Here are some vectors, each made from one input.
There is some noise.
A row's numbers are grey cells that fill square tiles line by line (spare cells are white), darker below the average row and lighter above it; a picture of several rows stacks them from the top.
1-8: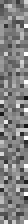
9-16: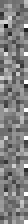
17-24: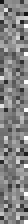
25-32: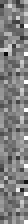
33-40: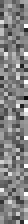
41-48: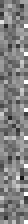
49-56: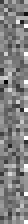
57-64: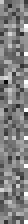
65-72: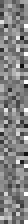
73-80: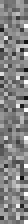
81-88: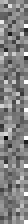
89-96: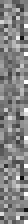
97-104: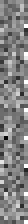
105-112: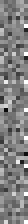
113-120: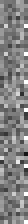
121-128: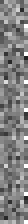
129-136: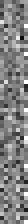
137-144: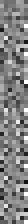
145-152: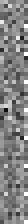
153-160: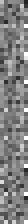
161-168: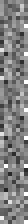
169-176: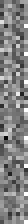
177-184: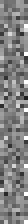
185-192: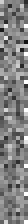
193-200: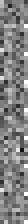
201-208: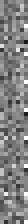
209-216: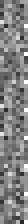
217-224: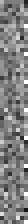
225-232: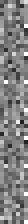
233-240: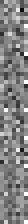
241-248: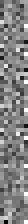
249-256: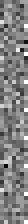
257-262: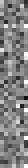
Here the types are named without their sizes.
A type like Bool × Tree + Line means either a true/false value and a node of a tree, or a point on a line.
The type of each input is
Bool × Bool × Bool + Line + List(Circle).
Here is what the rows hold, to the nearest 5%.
About 20% of them hold a point on a line. About 30% of them hold three true/false values. The rest are lists of points on a circle.
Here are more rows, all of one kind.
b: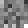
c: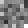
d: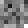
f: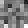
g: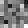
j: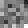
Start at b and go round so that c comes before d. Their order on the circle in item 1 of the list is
b, f, c, g, j, d.
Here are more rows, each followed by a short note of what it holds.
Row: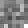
a list of one item
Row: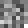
three true/false values
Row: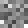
the empty list
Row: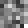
three true/false values
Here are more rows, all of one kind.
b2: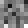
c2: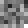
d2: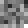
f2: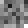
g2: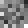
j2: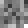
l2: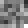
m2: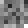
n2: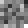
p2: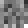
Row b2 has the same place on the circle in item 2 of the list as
c2, d2, f2 and m2.
